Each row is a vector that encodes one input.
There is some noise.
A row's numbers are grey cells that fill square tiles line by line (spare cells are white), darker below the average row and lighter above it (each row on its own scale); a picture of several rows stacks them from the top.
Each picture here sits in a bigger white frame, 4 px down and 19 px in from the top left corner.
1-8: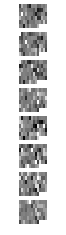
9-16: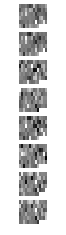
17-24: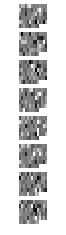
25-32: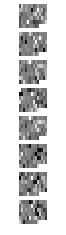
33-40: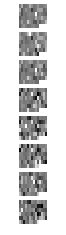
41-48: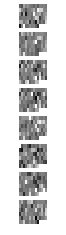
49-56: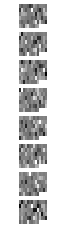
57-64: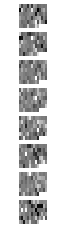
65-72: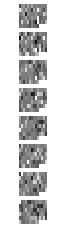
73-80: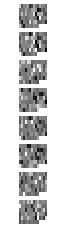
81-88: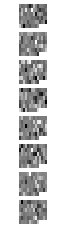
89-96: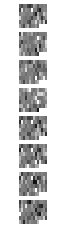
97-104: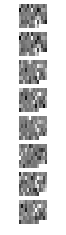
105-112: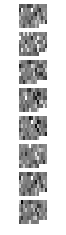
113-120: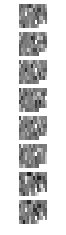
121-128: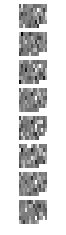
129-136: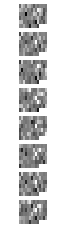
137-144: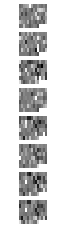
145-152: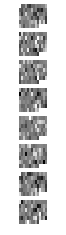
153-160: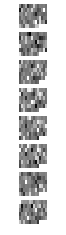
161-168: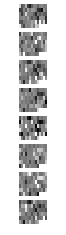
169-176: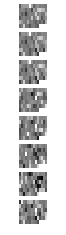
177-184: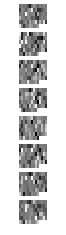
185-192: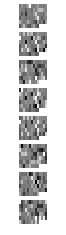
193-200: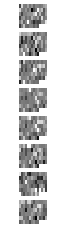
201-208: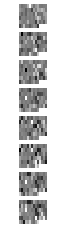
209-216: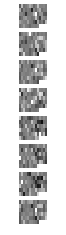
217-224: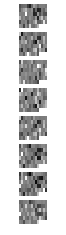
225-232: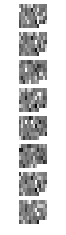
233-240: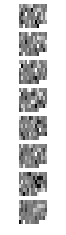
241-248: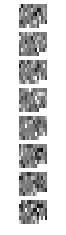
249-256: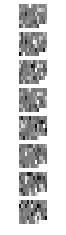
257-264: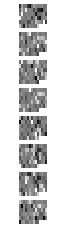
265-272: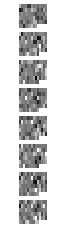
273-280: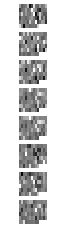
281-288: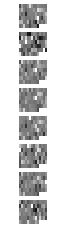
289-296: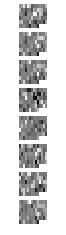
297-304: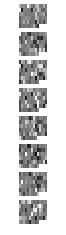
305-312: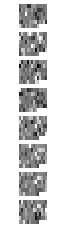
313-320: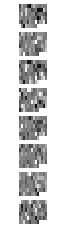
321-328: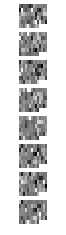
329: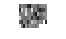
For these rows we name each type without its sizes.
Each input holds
two labels and a true/false value.
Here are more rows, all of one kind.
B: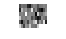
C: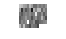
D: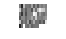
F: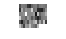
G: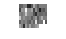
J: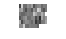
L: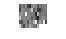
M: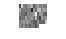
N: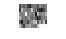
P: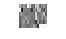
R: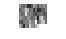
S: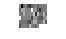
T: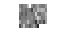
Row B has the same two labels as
F, J and N.
